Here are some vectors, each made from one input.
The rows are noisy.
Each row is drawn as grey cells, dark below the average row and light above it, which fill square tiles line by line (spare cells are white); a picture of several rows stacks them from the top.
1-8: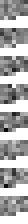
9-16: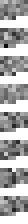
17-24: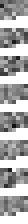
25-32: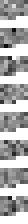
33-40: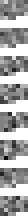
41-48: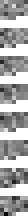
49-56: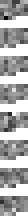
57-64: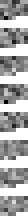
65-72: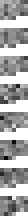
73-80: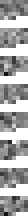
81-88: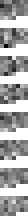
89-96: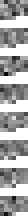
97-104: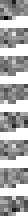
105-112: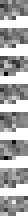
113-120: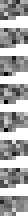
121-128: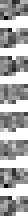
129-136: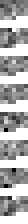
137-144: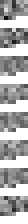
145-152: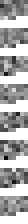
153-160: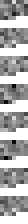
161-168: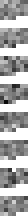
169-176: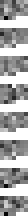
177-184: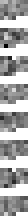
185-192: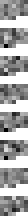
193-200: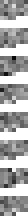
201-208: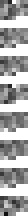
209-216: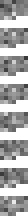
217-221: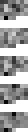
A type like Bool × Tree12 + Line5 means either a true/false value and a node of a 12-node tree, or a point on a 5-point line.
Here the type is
Bool × Line10 + Line9.
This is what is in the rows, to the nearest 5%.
About 45% of them hold a point on a 9-point line. The rest hold a point on a 10-point line and a true/false value.
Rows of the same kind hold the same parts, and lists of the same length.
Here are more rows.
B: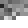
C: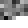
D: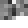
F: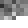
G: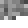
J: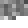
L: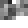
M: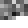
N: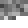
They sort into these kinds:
B, F, G, J, N
C, D, L, M

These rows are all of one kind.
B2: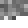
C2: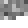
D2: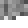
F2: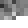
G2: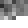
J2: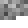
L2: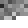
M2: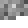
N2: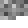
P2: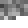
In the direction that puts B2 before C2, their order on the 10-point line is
L2, F2, G2, P2, B2, D2, N2, M2, J2, C2.
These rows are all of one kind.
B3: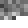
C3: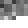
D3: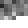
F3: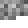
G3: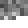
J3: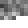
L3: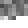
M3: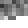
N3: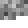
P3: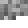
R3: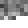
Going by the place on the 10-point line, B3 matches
C3, D3, G3 and J3.
